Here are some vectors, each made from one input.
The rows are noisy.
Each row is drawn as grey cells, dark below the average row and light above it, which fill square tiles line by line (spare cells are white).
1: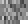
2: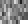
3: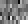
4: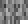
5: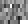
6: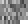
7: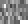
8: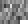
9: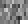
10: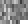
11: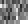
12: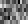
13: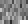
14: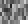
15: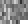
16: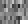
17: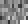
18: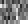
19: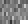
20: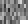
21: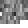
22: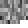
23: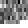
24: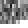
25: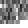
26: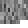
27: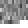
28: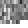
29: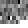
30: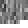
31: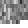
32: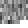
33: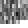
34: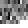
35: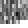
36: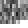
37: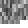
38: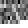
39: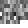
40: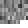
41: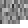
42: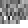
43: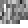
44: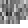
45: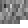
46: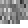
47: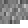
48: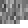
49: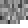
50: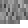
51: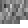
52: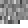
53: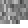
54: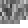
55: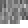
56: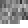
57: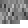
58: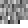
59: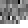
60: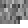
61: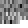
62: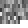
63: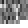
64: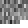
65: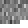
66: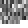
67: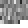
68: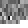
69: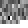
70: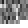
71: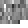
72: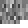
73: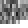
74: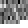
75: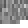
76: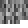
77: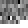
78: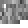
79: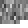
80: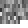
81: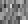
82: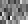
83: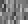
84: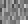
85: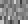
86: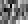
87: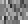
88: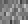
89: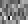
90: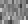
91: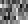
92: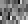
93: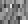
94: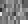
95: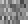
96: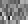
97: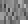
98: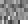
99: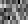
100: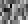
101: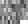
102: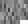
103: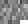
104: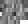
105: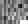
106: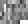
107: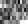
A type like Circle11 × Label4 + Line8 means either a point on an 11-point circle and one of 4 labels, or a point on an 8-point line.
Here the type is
Line6 + Line13.
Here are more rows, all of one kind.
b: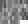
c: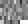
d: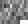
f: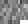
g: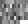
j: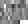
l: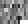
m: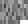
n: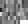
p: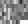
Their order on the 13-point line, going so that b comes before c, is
n, g, l, d, m, b, f, c, p, j.
